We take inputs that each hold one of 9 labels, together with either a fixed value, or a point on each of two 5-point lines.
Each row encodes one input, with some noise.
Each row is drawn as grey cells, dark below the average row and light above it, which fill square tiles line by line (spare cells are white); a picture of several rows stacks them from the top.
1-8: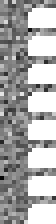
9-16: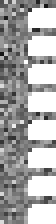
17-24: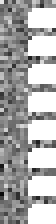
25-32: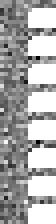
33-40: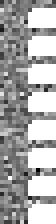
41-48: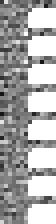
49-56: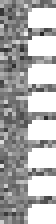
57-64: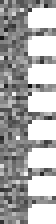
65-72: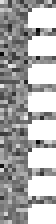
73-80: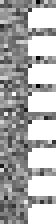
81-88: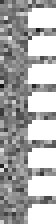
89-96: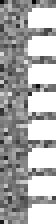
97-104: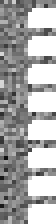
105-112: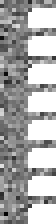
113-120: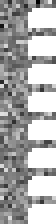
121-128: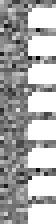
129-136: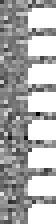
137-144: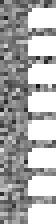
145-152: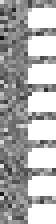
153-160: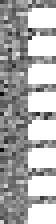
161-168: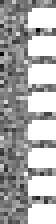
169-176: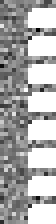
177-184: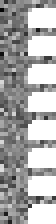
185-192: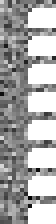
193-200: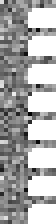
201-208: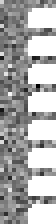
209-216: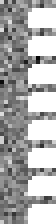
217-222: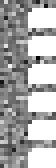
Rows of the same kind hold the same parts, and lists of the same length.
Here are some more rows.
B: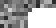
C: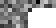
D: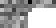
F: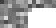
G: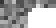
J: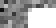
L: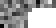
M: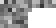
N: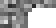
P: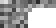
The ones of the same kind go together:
B, C, D, G, L, N, P
F, J, M

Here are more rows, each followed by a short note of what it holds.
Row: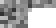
one of 9 labels
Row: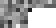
one of 9 labels and a point on each of two 5-point lines
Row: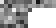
one of 9 labels and a point on each of two 5-point lines
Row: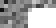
one of 9 labels
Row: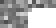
one of 9 labels
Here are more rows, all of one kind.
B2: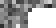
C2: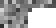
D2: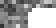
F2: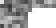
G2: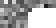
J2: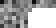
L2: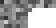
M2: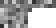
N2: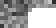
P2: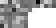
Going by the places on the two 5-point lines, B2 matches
C2 and M2.
